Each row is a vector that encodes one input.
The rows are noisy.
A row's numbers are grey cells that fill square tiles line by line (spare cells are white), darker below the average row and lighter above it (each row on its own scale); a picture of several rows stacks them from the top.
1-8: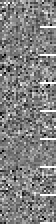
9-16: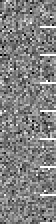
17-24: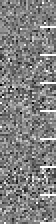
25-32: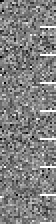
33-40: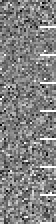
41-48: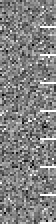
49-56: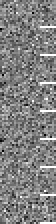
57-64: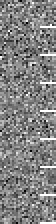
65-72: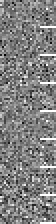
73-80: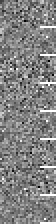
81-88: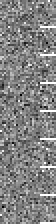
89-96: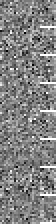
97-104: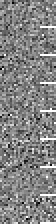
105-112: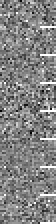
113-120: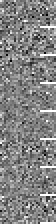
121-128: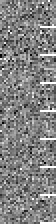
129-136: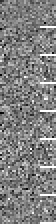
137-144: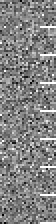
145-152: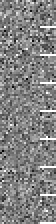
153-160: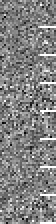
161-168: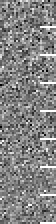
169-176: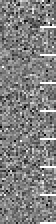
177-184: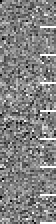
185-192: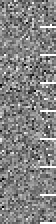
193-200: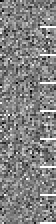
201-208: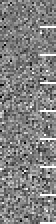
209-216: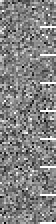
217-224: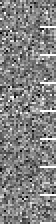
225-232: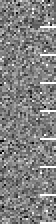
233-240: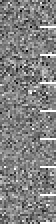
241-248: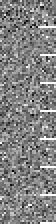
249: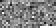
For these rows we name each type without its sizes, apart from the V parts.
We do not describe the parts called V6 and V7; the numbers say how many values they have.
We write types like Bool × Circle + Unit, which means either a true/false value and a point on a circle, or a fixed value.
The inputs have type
(Bool × Tree + Line × (Line + V7)) × V6.
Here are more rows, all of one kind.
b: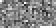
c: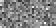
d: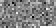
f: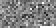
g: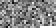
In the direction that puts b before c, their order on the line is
f, g, b, d, c.
